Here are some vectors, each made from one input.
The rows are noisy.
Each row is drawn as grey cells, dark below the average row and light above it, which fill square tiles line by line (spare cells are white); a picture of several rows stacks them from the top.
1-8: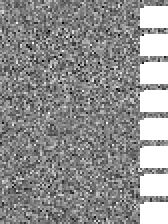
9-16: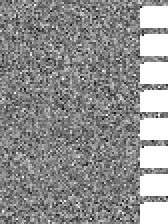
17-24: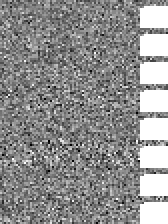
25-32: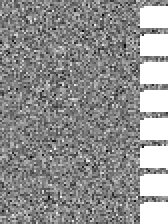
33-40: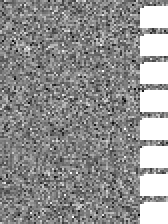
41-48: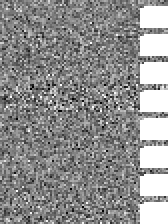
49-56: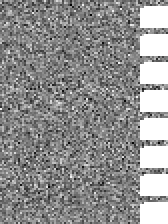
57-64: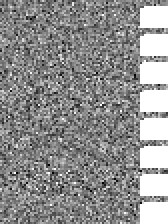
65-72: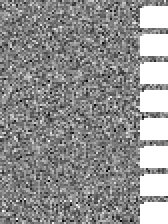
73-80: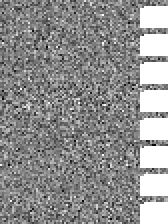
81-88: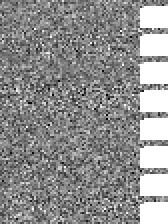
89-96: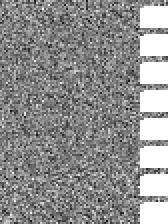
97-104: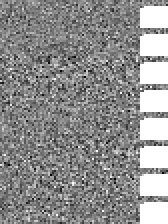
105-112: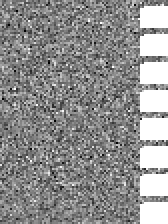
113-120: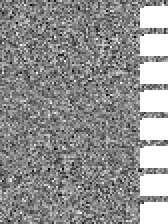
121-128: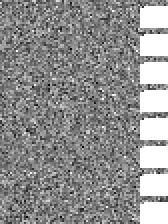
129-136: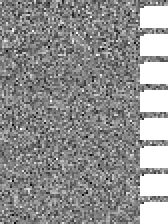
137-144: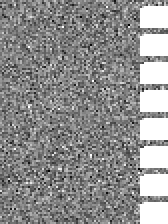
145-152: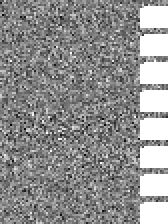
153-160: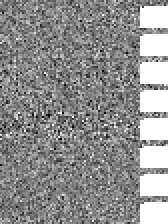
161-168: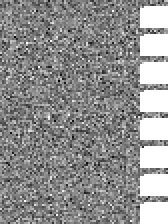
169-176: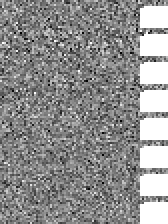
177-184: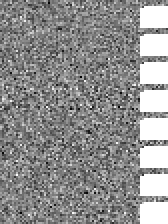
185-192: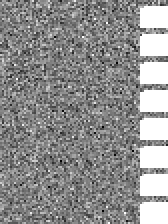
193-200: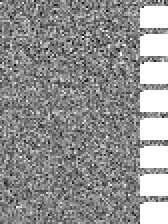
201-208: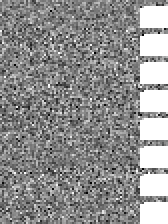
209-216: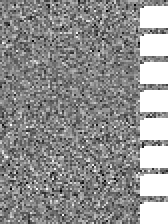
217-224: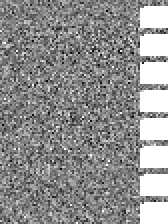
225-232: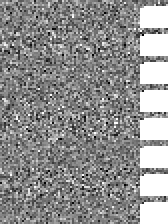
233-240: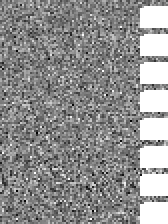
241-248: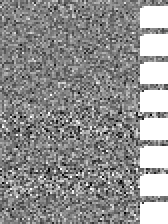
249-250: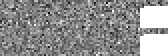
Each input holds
one of 6 labels, together with either a point on an 11-point line, or three true/false values.
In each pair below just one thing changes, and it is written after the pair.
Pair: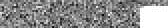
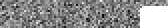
the label
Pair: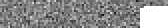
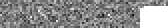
the label
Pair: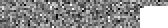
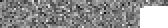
the place on the 11-point line
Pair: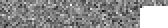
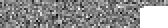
the place on the 11-point line
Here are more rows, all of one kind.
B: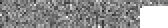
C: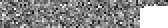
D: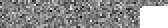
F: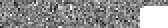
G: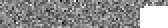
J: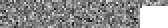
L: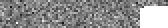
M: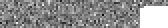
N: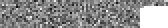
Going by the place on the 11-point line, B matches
F and J.
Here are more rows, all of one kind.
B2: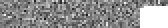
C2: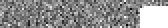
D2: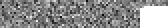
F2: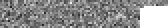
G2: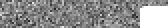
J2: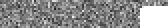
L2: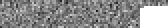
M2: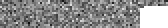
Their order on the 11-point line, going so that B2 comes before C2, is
B2, J2, G2, L2, F2, C2, M2, D2.
